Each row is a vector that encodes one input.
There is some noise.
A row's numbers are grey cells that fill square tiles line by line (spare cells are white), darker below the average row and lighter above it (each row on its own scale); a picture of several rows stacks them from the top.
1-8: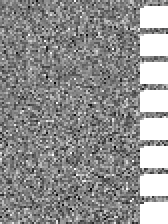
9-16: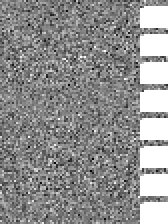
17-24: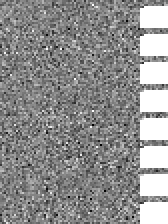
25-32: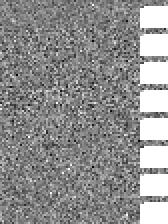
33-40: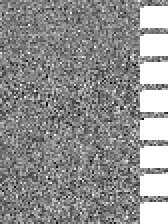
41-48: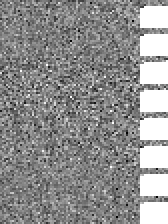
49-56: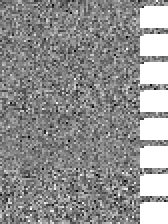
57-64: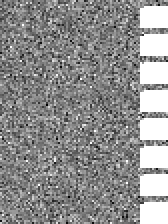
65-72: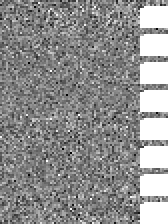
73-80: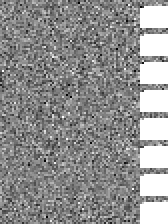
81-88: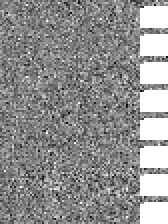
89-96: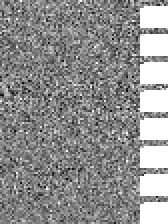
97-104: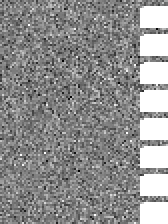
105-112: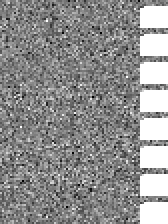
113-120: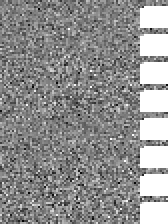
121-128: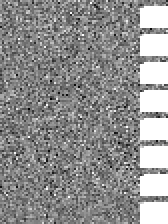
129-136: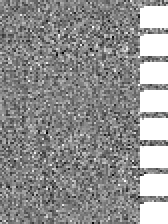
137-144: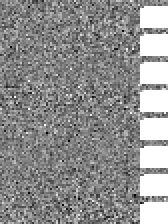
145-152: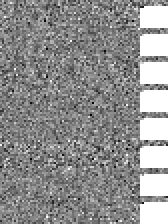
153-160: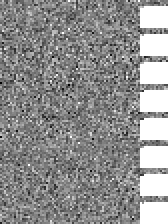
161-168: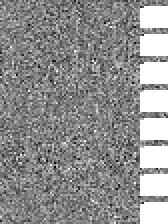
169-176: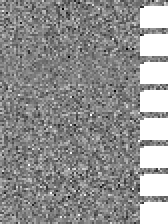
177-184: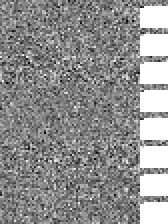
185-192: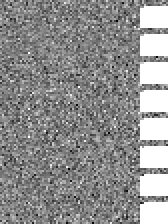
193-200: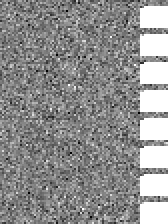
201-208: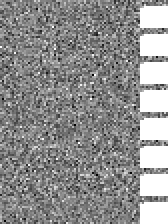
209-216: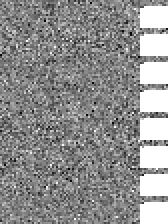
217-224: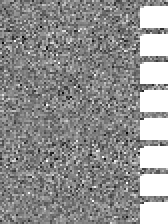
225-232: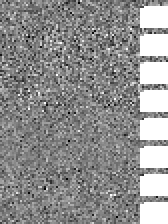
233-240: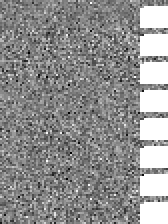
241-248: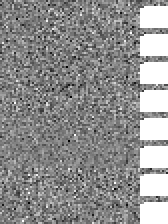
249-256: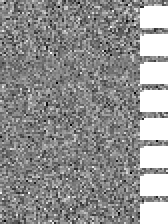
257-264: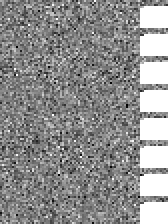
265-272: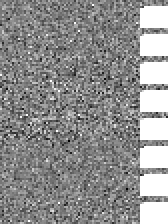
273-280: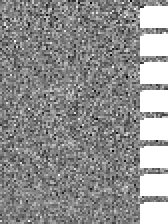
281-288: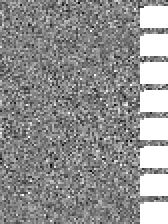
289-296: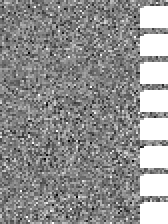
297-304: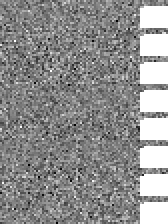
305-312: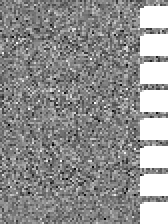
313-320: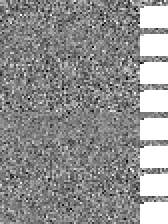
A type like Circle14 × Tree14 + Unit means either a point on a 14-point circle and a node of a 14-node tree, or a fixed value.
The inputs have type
(Label10 + Line19) × Line19.
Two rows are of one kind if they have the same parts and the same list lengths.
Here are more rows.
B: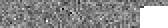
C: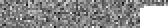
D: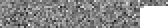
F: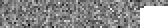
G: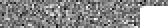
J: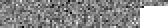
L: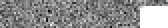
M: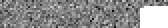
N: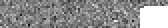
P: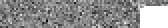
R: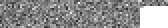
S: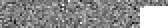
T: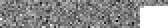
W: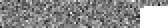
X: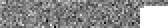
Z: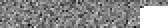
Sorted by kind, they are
B, F, J, N, Z
C, D, G, L, M, P, R, S, T, W, X

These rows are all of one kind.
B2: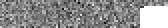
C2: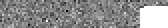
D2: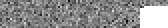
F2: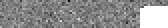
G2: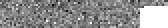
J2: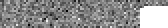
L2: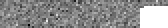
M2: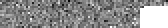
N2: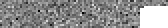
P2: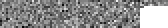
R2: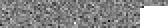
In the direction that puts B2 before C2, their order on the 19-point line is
D2, P2, R2, B2, M2, N2, G2, L2, J2, C2, F2.
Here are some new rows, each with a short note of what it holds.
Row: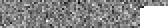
one of 10 labels and a point on a 19-point line
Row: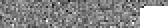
one of 10 labels and a point on a 19-point line
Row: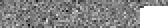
one of 10 labels and a point on a 19-point line
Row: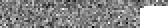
one of 10 labels and a point on a 19-point line
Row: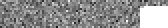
a point on each of two 19-point lines
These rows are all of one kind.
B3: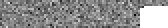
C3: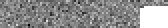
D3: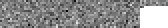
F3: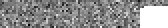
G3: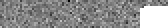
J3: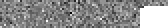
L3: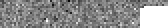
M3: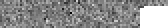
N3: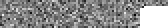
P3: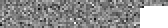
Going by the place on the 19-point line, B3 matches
G3, L3 and M3.
